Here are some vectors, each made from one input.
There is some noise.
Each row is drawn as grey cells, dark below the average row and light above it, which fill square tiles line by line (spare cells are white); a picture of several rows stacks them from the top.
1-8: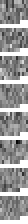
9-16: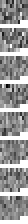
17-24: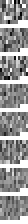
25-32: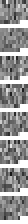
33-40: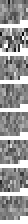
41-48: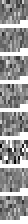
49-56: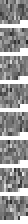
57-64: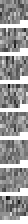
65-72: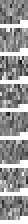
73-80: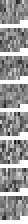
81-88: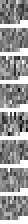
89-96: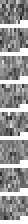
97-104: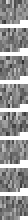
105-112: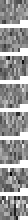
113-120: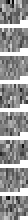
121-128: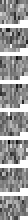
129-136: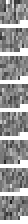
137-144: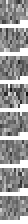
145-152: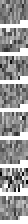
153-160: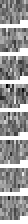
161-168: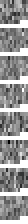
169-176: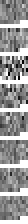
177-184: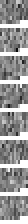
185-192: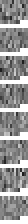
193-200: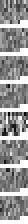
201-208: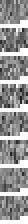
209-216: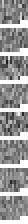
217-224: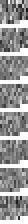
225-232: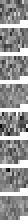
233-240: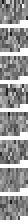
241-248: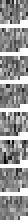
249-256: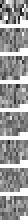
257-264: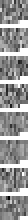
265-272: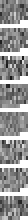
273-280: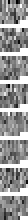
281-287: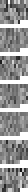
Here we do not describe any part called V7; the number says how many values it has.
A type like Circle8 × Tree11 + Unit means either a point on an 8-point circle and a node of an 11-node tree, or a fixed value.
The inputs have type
List2(Bool × V7).
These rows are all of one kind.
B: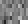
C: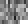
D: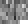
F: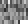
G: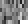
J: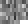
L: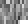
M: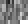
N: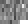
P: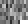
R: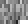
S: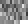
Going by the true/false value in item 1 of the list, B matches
F, G and P.
